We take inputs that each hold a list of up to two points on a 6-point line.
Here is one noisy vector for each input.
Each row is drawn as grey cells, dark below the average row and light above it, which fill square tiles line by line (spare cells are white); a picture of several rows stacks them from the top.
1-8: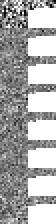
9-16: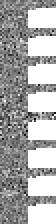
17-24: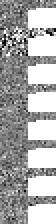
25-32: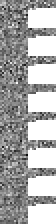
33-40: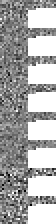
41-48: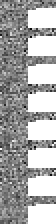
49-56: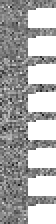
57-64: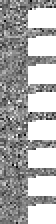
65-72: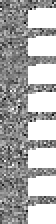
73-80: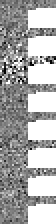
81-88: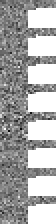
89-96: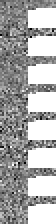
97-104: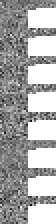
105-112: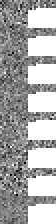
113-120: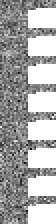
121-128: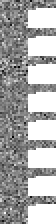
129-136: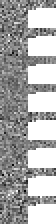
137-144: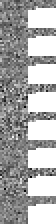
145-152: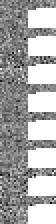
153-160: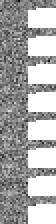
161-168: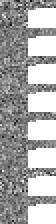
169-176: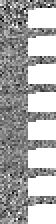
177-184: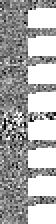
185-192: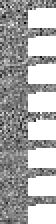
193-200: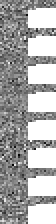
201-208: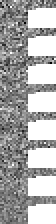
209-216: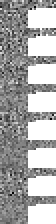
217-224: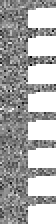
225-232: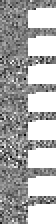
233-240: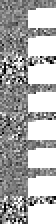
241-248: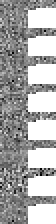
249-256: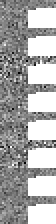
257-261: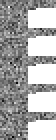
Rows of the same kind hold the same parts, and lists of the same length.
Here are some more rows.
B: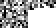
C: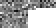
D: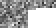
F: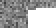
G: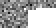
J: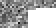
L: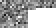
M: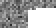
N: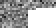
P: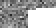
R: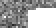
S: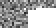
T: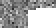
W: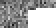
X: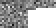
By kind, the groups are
B
C, D, J, L, N, P
F, G, M, R, S, T, W, X

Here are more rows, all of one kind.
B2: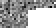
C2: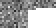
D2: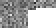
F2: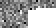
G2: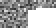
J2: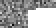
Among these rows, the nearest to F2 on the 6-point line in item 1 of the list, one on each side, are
B2 and G2.
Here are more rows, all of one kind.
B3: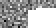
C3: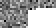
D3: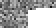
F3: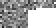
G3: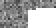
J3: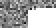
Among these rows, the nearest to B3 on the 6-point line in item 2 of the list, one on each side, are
C3 and J3.
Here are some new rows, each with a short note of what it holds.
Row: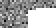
a list of two items
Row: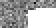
a list of two items
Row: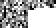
the empty list
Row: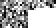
the empty list
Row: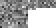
a list of one item
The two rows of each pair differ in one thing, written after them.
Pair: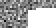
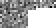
the place on the 6-point line in item 1 of the list
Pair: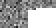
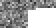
the place on the 6-point line in item 2 of the list
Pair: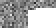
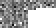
the place on the 6-point line in item 2 of the list
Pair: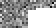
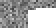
the place on the 6-point line in item 1 of the list
